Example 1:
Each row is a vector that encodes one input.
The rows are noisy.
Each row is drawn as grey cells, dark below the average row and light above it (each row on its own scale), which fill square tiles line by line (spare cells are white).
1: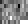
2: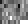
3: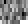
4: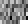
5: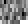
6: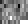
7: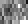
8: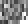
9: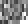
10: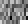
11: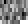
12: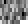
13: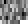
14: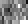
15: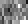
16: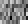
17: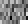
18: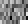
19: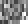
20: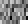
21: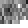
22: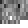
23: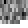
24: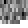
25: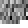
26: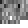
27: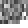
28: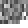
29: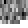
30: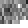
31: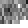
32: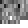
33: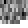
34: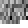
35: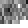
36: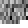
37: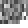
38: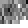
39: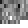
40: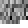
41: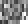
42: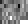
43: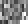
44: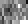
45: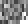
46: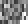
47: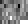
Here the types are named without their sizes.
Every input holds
a label.
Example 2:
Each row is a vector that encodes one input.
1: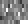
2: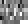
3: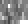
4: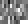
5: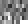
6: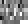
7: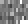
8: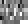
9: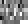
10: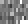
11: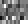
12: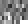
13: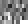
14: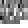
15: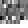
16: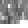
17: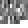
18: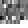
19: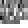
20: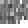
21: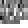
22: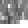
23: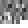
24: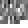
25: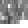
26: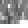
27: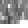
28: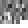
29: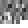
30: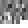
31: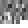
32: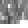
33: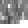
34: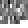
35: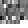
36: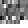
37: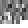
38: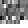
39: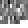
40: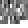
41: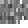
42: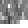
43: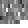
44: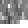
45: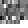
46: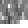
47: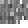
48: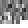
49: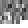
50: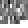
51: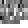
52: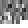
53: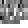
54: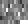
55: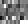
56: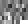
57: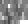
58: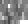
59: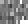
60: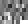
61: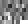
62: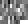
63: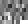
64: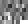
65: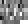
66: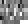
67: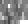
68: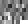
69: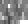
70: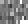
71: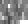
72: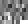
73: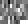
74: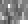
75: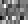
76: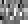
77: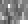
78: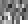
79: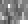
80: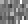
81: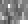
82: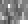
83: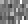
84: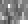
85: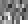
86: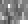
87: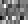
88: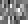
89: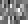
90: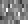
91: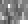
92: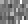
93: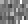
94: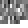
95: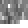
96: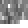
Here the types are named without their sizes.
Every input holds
a label.
